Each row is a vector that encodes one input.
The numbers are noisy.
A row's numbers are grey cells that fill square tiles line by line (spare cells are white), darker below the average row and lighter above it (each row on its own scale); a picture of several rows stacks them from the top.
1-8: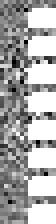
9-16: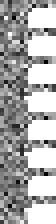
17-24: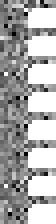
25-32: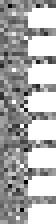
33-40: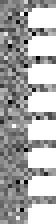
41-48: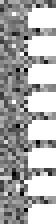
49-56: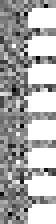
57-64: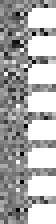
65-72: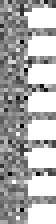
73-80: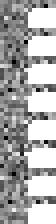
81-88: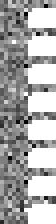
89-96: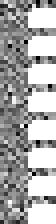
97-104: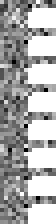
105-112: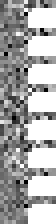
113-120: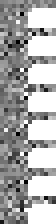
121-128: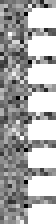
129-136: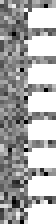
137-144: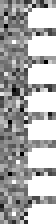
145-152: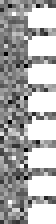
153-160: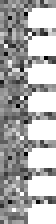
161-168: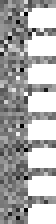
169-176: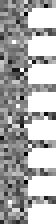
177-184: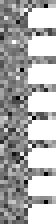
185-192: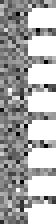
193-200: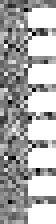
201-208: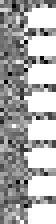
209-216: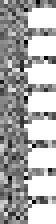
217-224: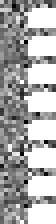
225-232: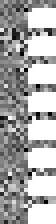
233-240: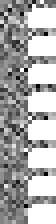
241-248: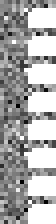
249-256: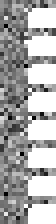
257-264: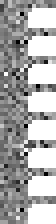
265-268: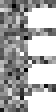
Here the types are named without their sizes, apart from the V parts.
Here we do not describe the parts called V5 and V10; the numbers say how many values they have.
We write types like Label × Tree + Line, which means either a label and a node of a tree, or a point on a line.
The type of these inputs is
Bool × Tree × V5 + V10.
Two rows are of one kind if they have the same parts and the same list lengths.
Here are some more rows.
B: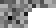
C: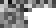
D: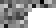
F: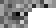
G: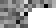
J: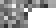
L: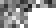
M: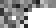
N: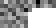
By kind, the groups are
B, D, F, G, J
C, L, M, N

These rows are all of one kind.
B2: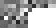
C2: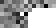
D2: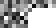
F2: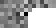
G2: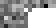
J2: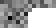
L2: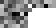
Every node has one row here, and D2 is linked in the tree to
F2 and G2.
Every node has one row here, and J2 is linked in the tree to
B2 and F2.
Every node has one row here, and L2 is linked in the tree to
C2.
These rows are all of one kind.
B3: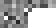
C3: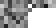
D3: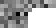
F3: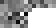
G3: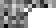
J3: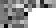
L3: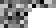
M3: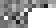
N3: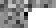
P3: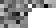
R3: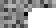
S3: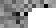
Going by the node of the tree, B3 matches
F3, M3 and N3.
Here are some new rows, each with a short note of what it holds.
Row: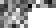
a value of V10
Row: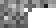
a node of a tree, a true/false value and a value of V5
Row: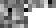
a value of V10
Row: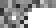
a value of V10
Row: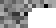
a node of a tree, a true/false value and a value of V5
